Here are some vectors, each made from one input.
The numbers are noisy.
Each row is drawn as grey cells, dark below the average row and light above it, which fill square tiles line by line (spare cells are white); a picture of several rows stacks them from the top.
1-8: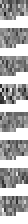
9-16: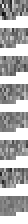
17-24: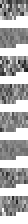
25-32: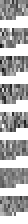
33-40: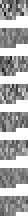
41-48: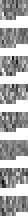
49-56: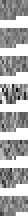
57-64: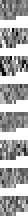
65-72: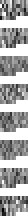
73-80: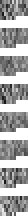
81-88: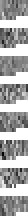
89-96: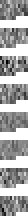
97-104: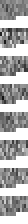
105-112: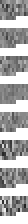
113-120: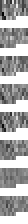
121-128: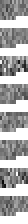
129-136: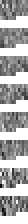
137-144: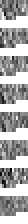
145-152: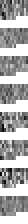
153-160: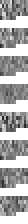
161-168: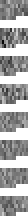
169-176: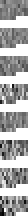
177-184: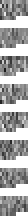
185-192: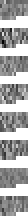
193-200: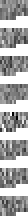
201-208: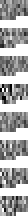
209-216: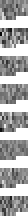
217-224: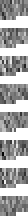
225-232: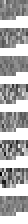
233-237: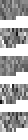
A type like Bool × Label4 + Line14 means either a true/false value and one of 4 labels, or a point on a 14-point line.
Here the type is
Tree13.
